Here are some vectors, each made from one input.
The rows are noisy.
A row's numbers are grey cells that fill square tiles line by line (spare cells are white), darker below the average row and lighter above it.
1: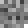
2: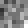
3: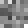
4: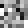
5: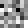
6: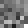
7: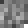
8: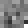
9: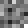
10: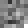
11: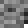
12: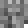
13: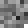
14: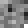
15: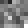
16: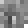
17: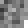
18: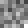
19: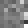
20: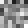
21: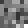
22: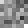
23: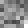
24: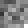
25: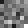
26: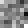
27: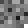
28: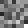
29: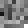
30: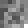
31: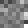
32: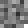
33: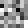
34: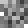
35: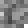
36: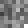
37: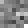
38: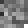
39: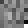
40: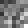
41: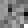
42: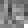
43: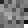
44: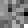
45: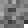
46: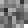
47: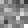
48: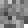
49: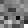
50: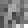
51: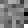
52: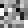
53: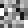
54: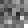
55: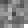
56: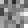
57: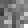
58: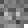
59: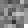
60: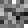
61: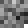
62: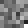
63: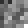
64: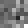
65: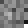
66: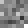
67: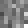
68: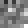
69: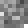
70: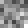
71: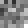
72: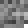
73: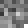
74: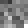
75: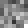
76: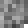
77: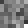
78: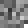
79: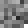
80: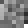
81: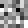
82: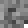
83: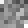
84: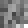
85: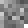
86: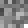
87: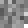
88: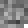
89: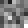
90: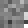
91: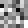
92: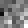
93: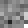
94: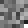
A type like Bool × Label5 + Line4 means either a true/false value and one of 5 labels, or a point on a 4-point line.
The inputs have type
Bool × Bool × Bool × Bool × Circle9 + Unit.
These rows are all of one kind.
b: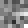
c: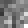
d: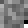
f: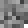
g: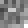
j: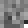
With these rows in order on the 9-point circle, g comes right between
c and j.
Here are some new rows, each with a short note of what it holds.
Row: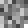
a point on a 9-point circle and four true/false values
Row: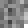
a point on a 9-point circle and four true/false values
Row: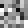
a fixed value
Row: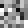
a fixed value
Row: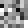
a fixed value
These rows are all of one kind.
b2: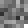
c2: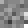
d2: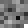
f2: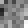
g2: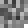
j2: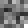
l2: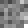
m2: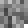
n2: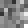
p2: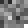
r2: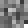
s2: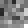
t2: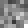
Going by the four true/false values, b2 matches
d2 and j2.
